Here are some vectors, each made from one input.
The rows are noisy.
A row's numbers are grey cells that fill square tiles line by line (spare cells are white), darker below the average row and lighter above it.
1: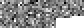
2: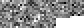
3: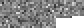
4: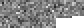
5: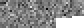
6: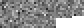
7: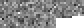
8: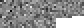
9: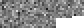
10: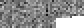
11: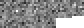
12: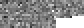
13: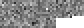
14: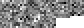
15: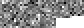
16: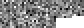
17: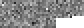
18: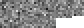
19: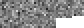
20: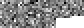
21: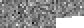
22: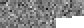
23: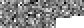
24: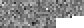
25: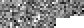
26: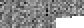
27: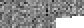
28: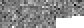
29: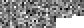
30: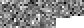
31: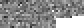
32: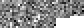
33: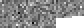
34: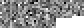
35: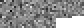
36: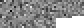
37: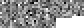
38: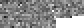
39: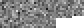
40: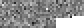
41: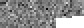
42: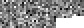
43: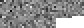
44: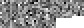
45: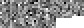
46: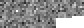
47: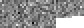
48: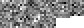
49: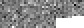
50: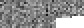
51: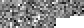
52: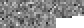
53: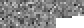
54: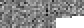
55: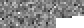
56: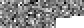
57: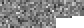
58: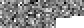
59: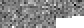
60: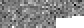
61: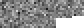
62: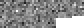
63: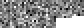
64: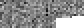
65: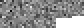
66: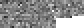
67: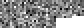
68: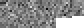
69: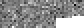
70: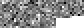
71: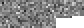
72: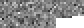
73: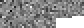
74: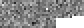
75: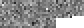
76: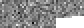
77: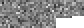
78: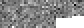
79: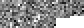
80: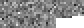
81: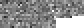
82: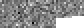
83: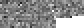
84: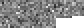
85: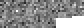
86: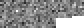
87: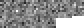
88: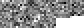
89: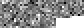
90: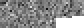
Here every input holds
either a point on an 11-point circle, or a point on a 6-point line.
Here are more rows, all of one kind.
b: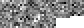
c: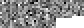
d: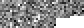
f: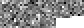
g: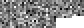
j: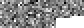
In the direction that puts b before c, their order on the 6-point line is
d, b, f, j, c, g.
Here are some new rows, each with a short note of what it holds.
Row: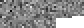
a point on an 11-point circle
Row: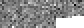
a point on an 11-point circle
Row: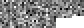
a point on a 6-point line
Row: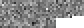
a point on an 11-point circle
